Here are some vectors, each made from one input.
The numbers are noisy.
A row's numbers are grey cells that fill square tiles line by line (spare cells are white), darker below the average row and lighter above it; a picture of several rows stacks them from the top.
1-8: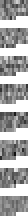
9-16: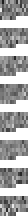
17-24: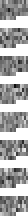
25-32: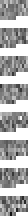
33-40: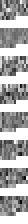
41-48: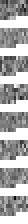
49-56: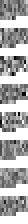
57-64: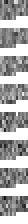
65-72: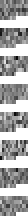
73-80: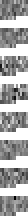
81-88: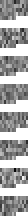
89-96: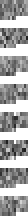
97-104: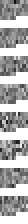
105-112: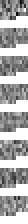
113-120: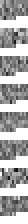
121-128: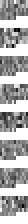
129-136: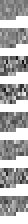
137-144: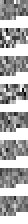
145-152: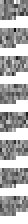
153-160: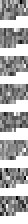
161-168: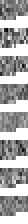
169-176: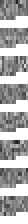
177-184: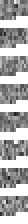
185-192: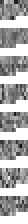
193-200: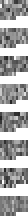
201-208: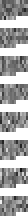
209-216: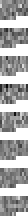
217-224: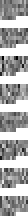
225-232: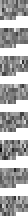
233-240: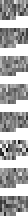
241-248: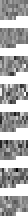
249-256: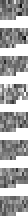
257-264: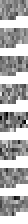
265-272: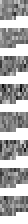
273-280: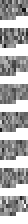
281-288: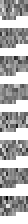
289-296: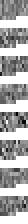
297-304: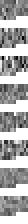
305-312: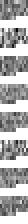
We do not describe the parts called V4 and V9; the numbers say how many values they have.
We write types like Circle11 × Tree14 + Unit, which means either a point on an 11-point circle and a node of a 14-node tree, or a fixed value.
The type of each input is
(Bool × Bool × Bool × Bool + V9) × V4 + List3(Line5).
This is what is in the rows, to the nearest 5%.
About 70% of them hold a value of V4, together with either four true/false values, or a value of V9. The rest are lists of up to three points on a 5-point line: a few of all rows are empty, 10% hold one, 10% two and 10% three.
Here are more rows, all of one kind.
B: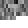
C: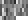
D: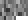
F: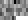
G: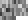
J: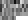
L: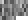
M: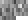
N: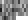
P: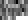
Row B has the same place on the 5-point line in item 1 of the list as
G, J and L.
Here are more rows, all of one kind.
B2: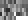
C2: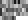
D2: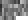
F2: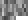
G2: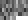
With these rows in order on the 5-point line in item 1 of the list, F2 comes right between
B2 and G2.
